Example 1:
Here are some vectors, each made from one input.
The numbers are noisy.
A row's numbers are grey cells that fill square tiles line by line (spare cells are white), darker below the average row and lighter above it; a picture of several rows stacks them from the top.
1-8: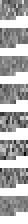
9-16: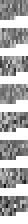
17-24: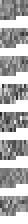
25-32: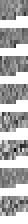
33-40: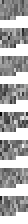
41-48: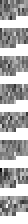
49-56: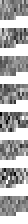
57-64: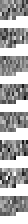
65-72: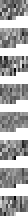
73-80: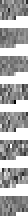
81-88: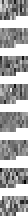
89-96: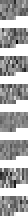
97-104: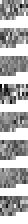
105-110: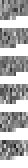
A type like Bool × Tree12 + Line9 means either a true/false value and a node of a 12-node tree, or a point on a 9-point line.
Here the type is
(Circle5 + Label7) × Circle11.
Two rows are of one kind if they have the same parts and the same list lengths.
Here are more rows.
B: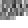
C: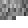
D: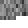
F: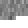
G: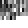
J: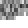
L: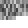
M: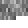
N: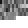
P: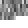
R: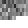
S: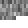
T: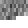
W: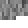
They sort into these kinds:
B, D, L, N, R, T, W
C, F, G, J, M, P, S

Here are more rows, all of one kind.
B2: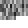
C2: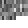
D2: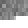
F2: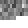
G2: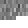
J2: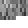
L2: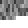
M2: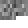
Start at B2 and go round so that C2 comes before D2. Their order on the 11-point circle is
B2, M2, C2, G2, F2, L2, D2, J2.
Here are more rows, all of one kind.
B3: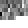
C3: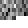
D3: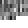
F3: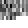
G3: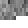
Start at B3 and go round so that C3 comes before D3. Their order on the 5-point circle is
B3, C3, D3, F3, G3.
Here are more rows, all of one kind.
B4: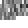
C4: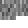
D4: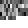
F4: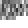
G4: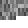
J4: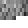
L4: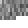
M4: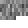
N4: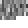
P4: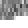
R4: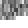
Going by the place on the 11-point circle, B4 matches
D4, G4 and J4.
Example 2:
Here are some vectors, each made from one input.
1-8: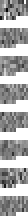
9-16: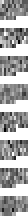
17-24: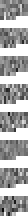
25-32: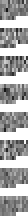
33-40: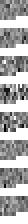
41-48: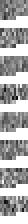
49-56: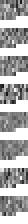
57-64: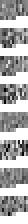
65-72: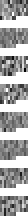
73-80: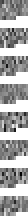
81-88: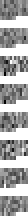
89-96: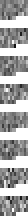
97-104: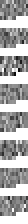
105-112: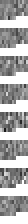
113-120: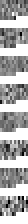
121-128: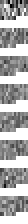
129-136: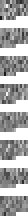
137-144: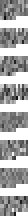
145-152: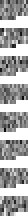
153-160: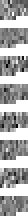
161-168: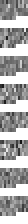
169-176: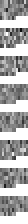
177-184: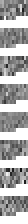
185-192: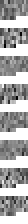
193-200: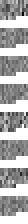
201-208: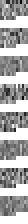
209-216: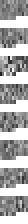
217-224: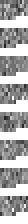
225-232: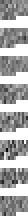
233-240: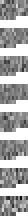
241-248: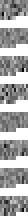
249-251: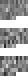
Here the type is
Circle9 × (Circle9 + Line19).
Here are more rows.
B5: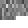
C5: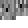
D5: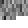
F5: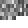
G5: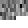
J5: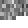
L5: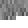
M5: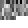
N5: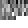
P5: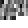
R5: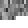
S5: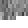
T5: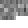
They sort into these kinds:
B5, C5, G5, M5, N5, P5, R5
D5, F5, J5, L5, S5, T5

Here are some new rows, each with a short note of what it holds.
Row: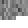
a point on a 9-point circle and a point on a 19-point line
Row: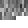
a point on each of two 9-point circles
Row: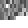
a point on each of two 9-point circles
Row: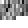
a point on each of two 9-point circles
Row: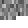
a point on a 9-point circle and a point on a 19-point line
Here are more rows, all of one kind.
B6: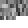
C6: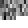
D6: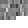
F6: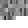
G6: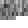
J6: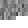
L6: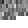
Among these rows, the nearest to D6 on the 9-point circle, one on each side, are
G6 and J6.
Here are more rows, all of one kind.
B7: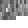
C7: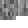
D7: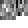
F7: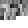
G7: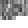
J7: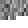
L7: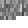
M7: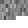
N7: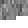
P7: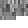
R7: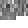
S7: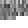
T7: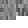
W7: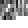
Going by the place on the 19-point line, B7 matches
C7, D7, L7 and S7.
